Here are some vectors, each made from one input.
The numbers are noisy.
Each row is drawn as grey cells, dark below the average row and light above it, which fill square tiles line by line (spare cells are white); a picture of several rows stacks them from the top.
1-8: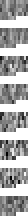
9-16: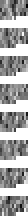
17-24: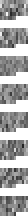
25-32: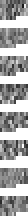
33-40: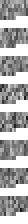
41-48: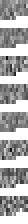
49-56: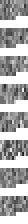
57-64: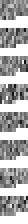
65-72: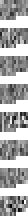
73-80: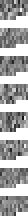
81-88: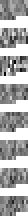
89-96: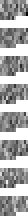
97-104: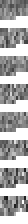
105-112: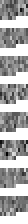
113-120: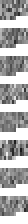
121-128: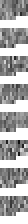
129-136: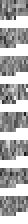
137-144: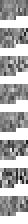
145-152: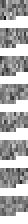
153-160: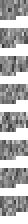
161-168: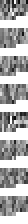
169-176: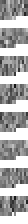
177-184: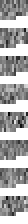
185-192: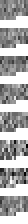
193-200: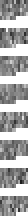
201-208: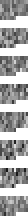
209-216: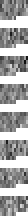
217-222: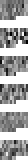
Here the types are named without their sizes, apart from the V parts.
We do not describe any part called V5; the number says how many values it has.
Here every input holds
a list of items, each a true/false value and a value of V5.
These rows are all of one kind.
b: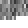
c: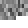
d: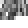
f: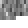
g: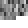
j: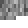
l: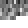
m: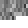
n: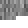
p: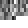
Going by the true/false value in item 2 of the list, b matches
c, j, l and n.
